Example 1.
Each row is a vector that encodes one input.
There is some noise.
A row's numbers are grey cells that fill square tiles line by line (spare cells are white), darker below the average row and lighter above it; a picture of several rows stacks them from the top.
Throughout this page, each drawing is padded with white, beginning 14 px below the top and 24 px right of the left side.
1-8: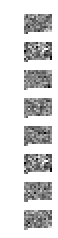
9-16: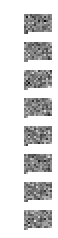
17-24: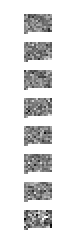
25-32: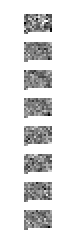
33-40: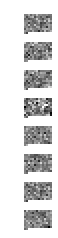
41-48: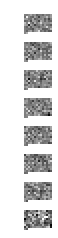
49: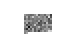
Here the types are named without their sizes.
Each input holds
a list of items, each a point on each of two lines.
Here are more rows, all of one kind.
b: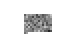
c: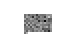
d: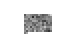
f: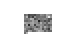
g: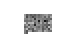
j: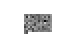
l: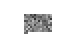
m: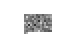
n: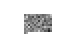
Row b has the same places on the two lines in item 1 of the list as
d and n.
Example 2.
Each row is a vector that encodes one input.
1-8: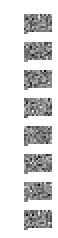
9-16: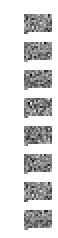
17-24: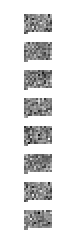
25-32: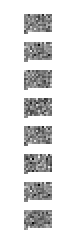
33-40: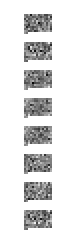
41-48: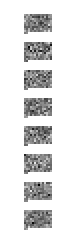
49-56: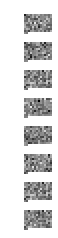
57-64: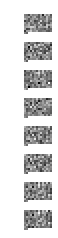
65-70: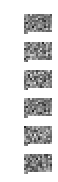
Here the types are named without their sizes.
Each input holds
a point on a line, together with either a fixed value, or a point on each of two lines.
